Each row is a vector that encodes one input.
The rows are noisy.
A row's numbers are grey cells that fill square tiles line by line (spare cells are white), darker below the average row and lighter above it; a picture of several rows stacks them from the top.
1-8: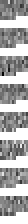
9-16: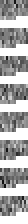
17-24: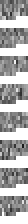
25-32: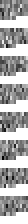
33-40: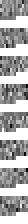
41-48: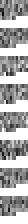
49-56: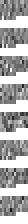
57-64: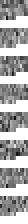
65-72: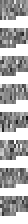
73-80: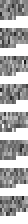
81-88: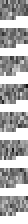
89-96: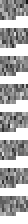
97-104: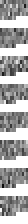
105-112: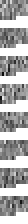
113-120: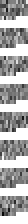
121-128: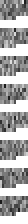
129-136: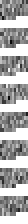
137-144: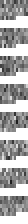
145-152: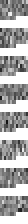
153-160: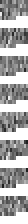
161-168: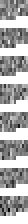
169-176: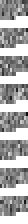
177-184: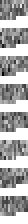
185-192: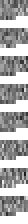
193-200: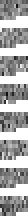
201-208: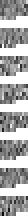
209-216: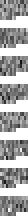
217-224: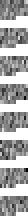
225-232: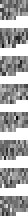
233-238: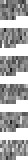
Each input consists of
a point on a 17-point line, together with either a fixed value, or three true/false values.
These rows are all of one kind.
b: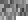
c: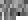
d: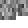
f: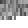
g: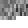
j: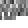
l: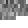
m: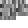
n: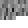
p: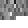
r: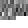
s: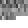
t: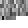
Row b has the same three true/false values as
j, l, n and r.
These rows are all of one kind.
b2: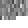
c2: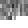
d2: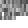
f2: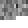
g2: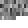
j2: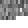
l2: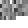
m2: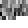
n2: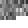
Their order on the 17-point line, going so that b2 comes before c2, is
b2, g2, d2, l2, m2, n2, j2, c2, f2.
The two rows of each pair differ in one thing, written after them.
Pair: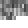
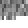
one of the three true/false values
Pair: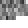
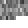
one of the three true/false values
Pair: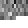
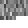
one of the three true/false values
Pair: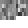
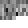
the place on the 17-point line
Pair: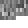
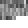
one of the three true/false values
